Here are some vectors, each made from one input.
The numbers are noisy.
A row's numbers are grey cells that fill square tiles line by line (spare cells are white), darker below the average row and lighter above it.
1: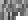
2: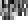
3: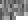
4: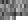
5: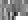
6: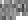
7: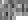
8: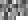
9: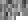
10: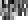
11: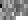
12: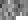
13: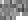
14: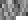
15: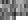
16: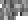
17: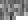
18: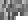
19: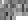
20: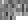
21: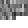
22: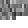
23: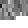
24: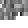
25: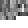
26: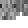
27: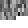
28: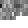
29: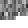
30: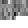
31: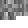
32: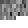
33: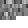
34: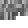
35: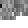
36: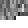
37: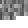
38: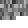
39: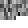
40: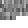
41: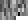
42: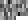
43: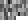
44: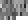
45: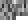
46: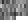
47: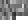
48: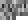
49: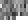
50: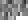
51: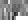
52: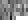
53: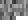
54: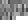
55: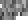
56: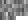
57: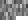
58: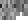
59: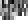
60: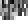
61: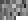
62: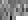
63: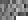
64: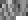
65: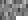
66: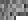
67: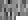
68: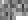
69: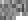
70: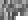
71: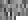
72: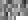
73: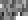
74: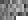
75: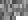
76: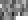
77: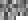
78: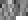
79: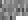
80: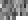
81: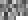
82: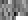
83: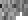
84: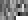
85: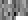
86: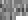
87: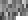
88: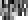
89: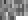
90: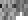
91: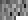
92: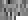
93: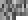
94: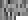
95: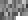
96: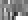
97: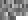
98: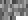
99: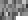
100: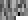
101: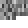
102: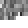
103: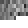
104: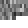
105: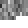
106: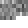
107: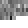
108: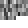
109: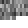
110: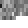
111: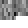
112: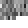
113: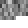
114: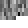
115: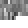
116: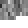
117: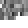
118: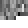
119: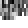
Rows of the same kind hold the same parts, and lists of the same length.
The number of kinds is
2.
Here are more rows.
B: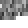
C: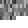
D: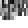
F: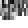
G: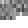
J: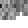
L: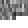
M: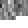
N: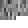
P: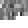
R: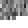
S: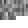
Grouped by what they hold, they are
B, C, G, J, L, M, N, P, R, S
D, F

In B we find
a point on a 5-point line and a point on a 6-point line.
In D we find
a fixed value.
